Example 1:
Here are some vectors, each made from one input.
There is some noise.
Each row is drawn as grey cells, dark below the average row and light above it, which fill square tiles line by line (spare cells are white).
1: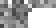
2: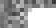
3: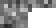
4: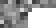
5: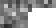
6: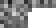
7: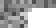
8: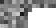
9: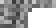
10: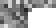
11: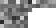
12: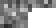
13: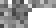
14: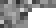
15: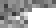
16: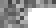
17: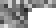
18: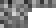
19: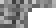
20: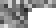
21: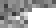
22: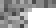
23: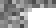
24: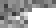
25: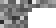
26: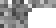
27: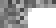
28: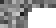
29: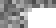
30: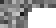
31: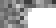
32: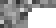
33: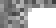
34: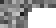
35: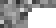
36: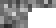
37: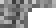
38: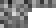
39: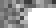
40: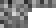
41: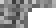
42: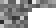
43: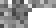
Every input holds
either a point on a 6-point line, or three true/false values.
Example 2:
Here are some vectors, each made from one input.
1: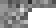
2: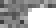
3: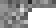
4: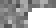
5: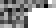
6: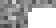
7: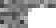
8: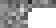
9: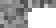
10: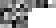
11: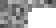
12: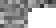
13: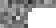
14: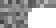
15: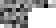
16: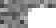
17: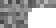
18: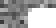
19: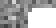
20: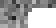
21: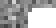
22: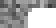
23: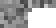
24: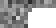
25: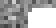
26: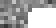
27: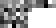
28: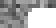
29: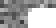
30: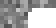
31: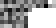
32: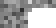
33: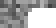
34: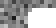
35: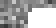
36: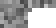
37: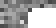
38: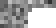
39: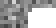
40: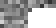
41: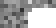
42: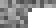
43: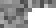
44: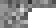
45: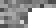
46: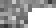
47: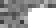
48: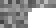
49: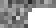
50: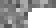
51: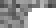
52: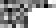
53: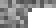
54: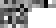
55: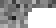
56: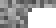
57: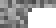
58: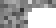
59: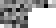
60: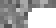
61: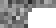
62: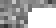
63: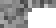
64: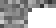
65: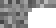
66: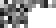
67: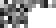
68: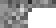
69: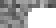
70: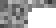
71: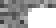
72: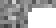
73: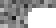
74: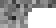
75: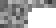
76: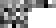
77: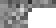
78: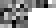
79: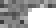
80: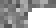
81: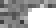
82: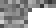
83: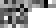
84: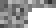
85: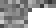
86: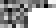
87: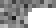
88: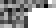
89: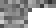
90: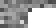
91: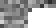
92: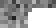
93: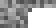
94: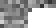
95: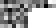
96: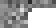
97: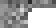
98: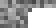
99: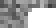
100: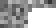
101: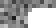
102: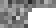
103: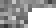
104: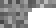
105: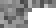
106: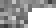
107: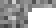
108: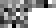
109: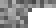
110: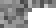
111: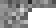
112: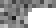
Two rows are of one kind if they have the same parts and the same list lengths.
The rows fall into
2 kinds.
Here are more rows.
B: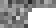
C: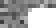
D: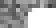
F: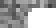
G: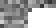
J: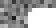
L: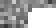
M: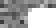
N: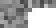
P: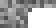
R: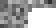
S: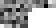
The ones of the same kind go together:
B, C, D, F, G, J, L, M, N, P, R
S

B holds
four true/false values.
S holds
a point on a 7-point line.
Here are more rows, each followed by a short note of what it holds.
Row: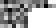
a point on a 7-point line
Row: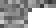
four true/false values
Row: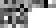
a point on a 7-point line
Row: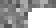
four true/false values
